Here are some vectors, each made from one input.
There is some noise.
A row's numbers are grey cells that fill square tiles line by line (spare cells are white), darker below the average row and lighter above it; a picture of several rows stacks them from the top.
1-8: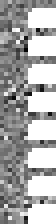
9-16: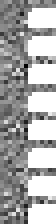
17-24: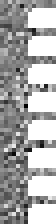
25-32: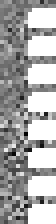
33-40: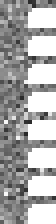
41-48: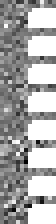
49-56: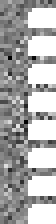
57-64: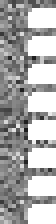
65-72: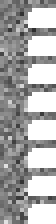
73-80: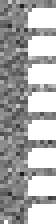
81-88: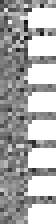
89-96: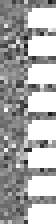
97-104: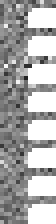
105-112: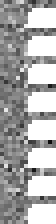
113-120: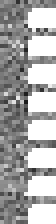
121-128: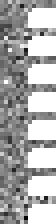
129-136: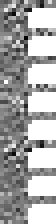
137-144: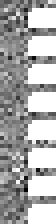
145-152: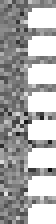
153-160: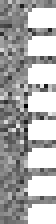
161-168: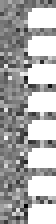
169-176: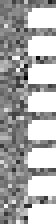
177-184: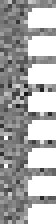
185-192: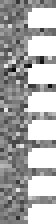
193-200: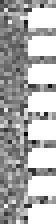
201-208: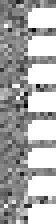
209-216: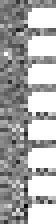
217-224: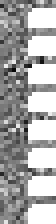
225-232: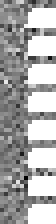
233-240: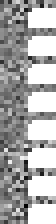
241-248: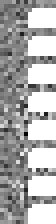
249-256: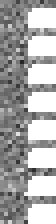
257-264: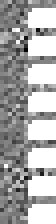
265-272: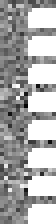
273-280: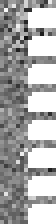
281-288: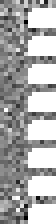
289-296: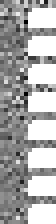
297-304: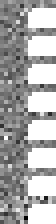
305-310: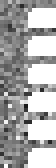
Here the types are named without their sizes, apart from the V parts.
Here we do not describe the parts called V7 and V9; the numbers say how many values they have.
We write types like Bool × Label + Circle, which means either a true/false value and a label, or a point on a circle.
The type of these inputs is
Bool × Bool × Bool × (Line + V7) + V9.
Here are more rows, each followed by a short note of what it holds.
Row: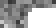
three true/false values and a value of V7
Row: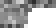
three true/false values and a value of V7
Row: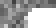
three true/false values and a value of V7
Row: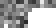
three true/false values and a value of V7
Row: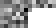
a value of V9
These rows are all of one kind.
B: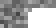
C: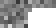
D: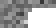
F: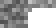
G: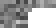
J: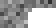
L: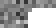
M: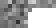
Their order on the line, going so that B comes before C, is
M, F, B, G, D, L, J, C.
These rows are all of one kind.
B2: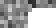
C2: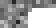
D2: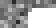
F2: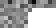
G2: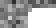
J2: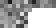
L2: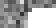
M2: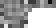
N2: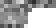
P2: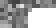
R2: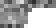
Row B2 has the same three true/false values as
F2, M2, N2 and R2.
